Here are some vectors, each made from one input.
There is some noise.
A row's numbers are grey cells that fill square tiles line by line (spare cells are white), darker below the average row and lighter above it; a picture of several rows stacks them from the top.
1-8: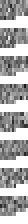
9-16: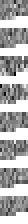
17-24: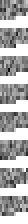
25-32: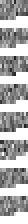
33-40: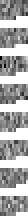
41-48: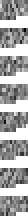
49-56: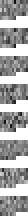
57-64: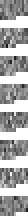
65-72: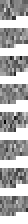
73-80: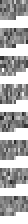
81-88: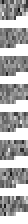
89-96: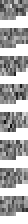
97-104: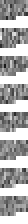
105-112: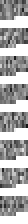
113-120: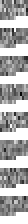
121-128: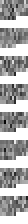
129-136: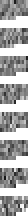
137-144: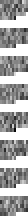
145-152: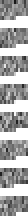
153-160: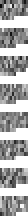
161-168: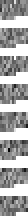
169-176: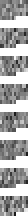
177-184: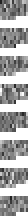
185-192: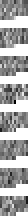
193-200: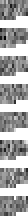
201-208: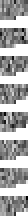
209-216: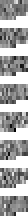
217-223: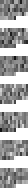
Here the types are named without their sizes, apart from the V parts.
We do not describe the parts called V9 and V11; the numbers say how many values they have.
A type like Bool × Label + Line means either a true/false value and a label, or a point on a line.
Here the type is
(Bool × Label + V9) × V11.
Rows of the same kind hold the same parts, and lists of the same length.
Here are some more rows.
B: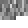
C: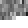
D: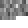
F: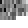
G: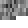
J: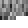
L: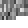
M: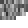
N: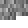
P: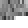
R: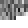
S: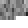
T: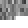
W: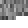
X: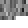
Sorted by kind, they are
B, F, M, R
C, D, G, J, L, N, P, S, T, W, X

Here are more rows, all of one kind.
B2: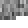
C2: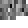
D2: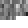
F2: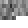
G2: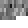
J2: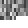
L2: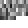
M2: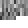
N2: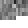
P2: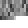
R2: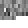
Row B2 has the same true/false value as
J2 and N2.
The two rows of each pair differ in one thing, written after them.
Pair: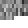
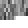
the true/false value
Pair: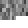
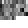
the label
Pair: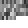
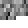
the true/false value
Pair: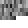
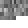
the true/false value
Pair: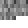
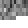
the value of V11
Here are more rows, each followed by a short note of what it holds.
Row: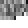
a value of V9 and a value of V11
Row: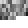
a label, a true/false value and a value of V11
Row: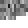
a value of V9 and a value of V11
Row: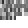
a value of V9 and a value of V11
